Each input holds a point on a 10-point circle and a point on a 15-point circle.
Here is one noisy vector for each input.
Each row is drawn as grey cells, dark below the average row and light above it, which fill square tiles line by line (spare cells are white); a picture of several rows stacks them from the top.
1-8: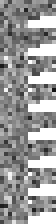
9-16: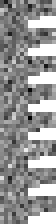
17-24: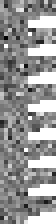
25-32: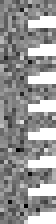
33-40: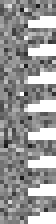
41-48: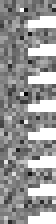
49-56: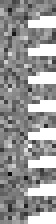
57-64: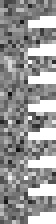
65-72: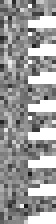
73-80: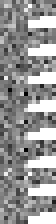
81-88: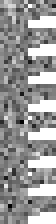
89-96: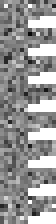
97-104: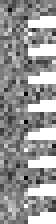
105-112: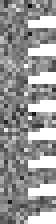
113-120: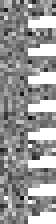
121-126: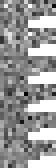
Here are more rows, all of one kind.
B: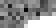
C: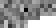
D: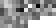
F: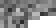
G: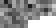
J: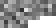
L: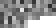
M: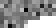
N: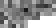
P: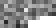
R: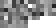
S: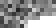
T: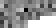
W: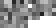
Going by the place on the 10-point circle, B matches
C, M, N and T.
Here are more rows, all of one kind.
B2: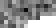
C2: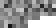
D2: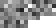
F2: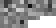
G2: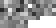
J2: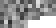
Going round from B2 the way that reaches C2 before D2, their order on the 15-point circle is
B2, C2, J2, F2, D2, G2.
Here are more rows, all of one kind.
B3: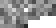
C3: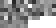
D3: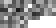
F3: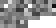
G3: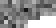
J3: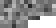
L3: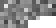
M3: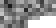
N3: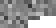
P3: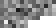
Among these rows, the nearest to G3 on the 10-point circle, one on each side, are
M3 and P3.
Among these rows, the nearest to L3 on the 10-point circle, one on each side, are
B3 and N3.
